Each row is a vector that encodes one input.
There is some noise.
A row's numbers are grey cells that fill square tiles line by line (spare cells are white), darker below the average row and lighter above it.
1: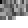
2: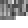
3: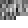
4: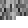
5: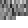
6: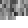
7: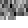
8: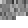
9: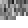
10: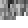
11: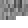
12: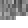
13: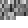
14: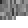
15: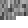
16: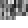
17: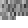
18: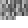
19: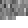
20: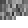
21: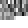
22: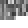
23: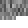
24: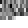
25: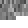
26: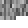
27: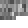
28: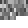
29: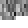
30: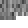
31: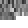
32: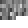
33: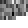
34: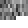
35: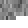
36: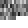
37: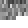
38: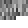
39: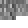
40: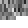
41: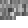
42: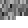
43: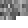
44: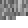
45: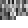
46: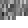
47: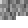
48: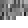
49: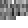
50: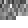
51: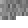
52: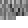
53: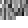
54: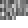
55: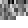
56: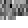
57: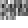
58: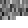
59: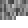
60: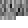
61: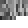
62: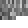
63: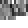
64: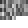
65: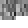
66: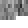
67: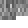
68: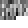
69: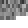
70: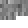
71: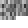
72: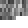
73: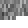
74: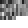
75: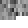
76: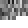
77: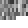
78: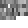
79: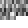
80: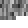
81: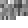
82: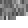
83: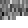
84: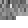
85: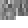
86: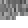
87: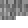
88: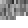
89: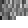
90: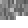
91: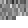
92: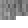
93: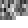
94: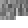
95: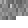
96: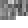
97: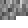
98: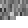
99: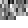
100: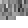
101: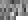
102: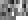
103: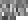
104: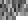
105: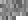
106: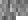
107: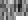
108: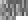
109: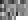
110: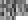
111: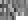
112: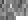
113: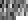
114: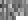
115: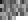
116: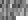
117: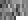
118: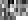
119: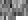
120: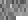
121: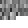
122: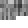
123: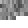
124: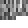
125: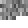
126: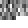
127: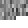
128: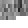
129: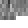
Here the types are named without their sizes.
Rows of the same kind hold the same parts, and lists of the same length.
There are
3 kinds of row.
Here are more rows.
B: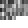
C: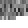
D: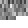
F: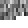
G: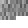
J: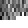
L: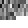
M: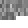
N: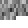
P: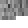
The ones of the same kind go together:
B, C
D, G, L, M, P
F, J, N

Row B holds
a point on a line.
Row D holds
a node of a tree.
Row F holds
a point on a circle.
